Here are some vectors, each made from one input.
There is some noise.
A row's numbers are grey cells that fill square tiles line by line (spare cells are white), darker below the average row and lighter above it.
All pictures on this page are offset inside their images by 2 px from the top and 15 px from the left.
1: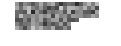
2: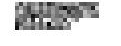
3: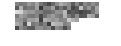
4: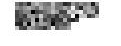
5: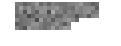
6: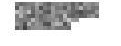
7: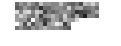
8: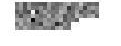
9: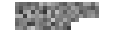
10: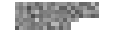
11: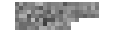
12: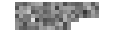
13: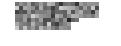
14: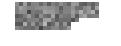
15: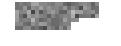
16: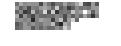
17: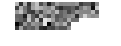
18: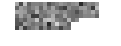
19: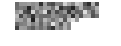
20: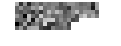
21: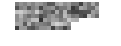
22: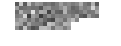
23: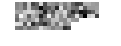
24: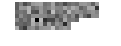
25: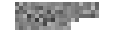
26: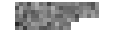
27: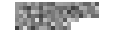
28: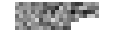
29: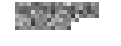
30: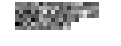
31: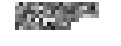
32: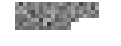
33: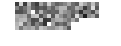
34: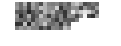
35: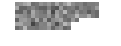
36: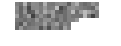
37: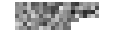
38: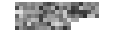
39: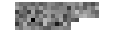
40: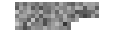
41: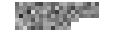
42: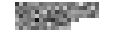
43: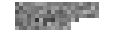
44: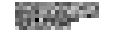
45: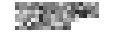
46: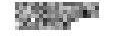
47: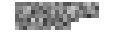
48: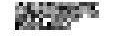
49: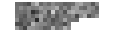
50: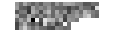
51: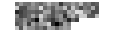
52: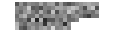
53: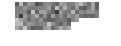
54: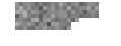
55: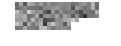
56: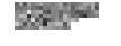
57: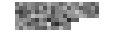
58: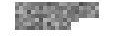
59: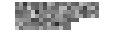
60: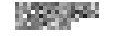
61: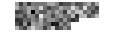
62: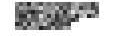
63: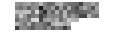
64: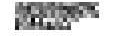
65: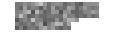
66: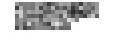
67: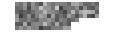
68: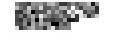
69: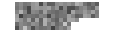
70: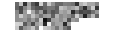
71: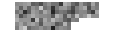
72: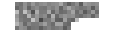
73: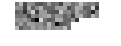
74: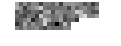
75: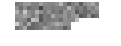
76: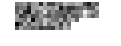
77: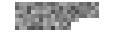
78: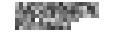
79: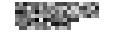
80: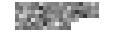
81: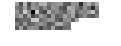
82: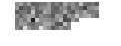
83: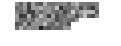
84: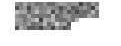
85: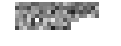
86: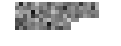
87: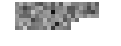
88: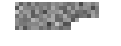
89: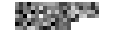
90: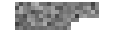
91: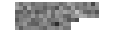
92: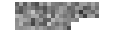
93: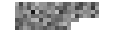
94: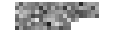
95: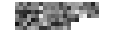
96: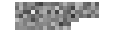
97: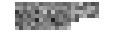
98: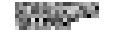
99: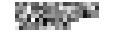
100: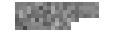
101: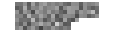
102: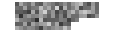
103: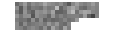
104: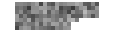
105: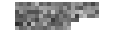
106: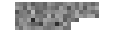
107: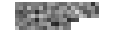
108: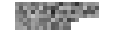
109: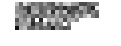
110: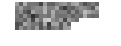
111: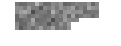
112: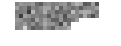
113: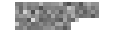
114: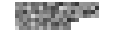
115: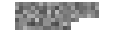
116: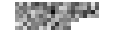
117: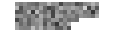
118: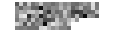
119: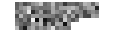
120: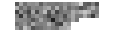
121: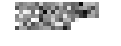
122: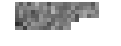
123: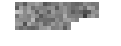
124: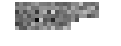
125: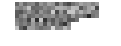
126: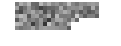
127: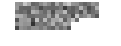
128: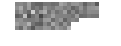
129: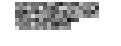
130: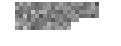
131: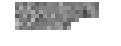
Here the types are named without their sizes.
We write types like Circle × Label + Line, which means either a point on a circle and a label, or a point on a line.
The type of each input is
Bool × Bool × Bool × (Label × (Tree + Unit) + Line).
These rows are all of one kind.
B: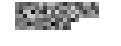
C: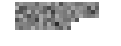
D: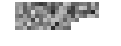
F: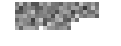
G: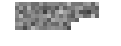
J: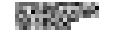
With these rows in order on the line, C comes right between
D and G.
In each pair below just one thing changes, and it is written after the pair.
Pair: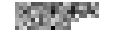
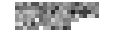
the place on the line
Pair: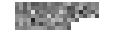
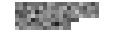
one of the three true/false values
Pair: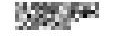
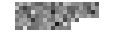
one of the three true/false values
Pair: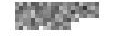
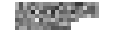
the place on the line
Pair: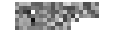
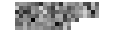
the place on the line
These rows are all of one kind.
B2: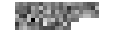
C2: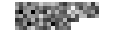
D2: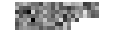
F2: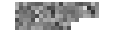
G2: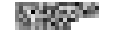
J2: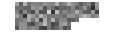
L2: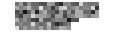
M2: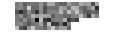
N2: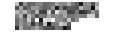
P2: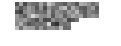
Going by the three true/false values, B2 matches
G2, J2 and P2.
